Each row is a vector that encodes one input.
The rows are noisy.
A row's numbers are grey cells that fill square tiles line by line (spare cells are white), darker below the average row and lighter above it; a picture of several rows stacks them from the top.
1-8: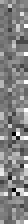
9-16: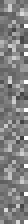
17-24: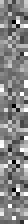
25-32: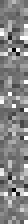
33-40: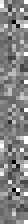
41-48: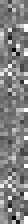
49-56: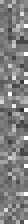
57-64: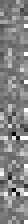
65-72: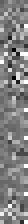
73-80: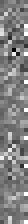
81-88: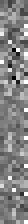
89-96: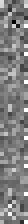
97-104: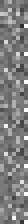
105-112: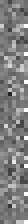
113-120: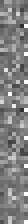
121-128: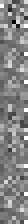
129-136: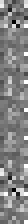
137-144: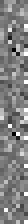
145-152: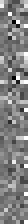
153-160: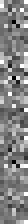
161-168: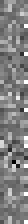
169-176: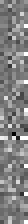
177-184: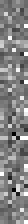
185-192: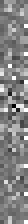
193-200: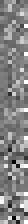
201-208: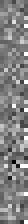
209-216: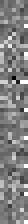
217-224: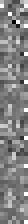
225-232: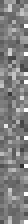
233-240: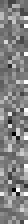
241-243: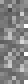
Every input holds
either one of 10 labels, or four true/false values.
